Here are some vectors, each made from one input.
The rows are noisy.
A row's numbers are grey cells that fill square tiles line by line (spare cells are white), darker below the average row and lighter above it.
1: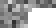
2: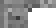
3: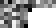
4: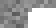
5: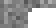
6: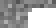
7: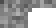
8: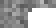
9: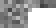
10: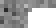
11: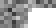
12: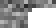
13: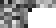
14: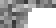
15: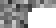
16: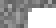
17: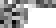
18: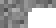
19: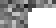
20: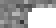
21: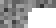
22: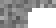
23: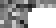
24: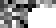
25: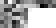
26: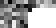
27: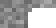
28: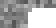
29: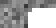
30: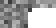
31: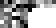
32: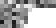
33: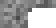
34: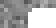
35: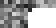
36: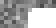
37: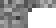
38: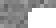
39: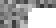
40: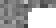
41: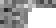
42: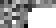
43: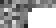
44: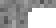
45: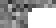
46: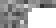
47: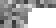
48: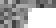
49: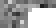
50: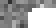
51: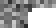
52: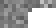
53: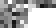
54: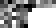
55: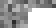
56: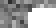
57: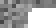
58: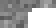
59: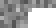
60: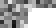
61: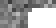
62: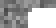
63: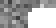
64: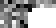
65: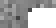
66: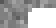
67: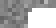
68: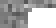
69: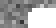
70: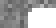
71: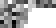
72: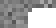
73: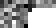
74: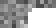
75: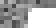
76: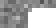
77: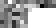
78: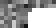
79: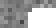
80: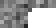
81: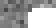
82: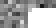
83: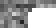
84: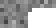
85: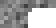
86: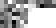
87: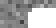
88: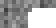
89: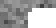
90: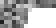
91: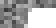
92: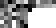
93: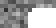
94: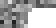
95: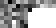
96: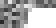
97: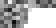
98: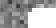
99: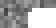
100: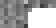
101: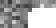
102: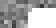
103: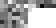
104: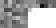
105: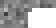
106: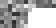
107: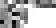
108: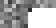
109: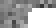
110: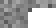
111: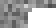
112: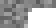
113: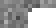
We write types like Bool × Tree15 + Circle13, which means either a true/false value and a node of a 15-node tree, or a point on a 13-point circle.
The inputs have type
(Line5 + Tree8) × Tree8.
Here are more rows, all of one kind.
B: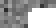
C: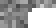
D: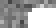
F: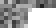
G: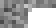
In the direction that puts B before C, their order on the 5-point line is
B, G, D, C, F.
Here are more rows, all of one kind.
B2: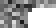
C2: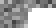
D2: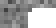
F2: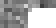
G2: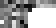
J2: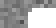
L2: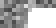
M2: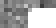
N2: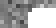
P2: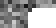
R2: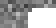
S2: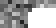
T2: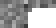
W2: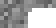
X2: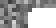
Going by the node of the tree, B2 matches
J2, L2, N2 and S2.
